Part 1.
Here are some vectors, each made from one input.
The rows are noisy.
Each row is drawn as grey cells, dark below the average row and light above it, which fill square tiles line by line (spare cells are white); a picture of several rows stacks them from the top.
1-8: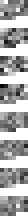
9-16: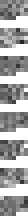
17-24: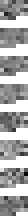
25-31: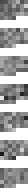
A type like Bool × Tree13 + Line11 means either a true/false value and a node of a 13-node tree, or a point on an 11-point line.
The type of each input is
Line6.
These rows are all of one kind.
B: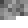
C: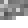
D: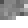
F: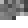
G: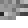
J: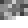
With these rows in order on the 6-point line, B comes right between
D and J.
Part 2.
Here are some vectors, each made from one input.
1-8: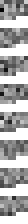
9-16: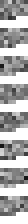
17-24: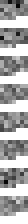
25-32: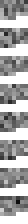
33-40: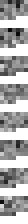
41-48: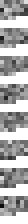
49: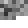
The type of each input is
Circle10.
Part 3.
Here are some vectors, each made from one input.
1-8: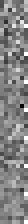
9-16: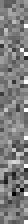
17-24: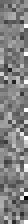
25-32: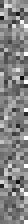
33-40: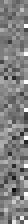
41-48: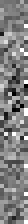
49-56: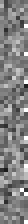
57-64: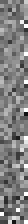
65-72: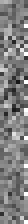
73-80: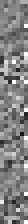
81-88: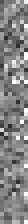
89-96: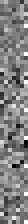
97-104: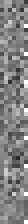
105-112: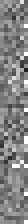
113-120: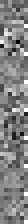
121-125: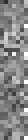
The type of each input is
Label5.
